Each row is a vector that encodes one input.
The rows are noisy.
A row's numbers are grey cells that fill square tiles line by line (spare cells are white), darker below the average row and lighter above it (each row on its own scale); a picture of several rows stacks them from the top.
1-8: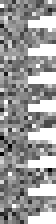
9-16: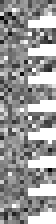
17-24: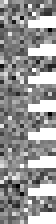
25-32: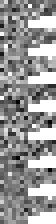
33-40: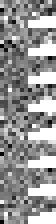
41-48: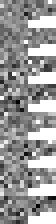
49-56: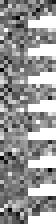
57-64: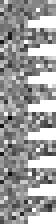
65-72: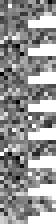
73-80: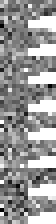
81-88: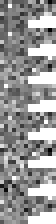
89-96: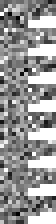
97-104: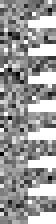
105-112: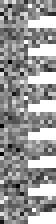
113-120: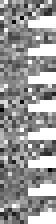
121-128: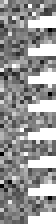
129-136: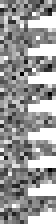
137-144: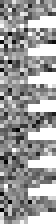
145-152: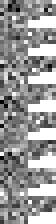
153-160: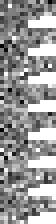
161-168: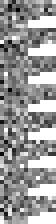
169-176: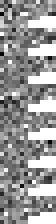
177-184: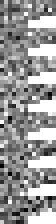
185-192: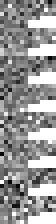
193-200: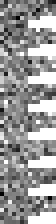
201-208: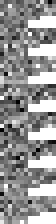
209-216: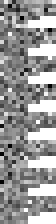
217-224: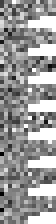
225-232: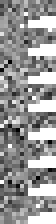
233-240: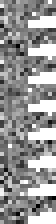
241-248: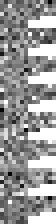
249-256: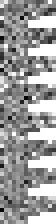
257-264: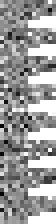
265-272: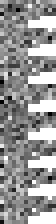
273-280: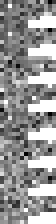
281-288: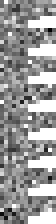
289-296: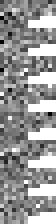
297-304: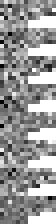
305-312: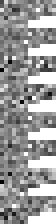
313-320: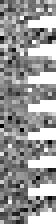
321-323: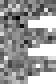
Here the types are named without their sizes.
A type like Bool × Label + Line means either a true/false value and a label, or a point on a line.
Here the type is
Bool × Bool × Bool × (Circle + Unit) + Line.
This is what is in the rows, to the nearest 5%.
About 30% of them hold a point on a line. The rest hold three true/false values, together with either a point on a circle, or a fixed value.
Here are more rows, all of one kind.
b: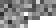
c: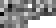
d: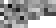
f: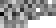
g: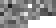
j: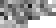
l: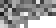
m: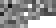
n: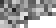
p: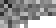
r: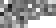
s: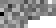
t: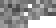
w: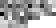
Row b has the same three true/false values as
l, n and p.
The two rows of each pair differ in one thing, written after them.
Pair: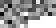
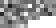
one of the three true/false values
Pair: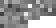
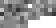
the place on the circle
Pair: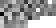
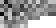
the place on the circle
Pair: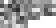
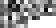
the place on the circle
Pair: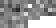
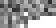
the place on the circle
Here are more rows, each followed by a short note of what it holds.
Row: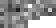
a point on a circle and three true/false values
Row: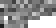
three true/false values
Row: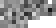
three true/false values
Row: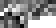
a point on a line
